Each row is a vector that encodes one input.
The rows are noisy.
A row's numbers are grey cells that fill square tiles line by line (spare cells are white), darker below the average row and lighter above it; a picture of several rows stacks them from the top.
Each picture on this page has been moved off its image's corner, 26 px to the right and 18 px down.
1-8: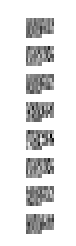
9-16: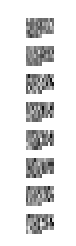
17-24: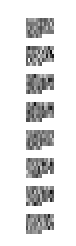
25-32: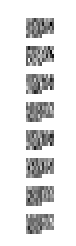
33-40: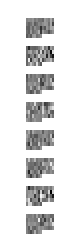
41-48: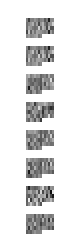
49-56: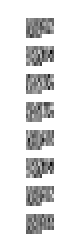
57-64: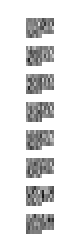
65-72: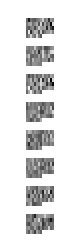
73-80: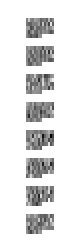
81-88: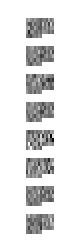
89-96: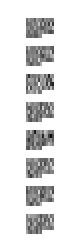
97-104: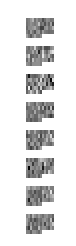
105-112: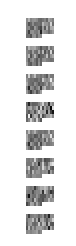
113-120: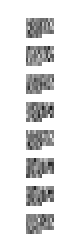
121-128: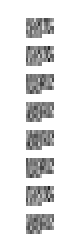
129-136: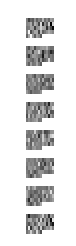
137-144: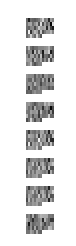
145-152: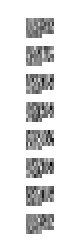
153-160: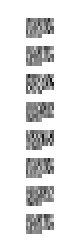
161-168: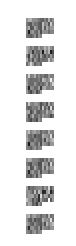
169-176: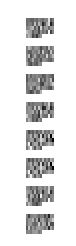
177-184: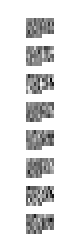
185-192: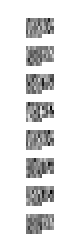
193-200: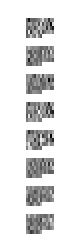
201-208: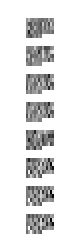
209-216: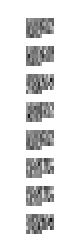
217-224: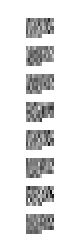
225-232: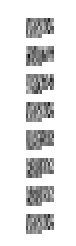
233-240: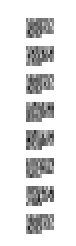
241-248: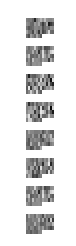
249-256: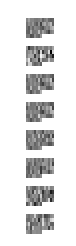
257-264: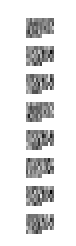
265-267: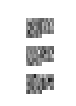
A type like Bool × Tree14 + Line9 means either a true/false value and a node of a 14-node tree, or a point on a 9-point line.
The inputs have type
(Circle16 + Unit) × Line6.
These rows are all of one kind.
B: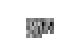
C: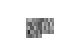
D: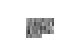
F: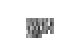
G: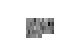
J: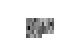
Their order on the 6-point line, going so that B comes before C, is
F, B, J, G, D, C.
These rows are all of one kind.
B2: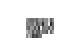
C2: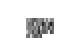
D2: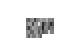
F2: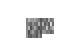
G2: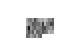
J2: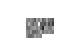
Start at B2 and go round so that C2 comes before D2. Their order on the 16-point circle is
B2, G2, C2, F2, D2, J2.
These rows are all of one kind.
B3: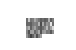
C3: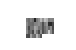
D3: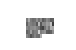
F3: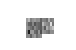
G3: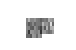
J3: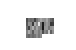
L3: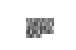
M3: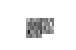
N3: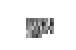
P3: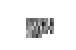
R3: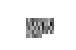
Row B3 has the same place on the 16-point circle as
J3, N3 and P3.
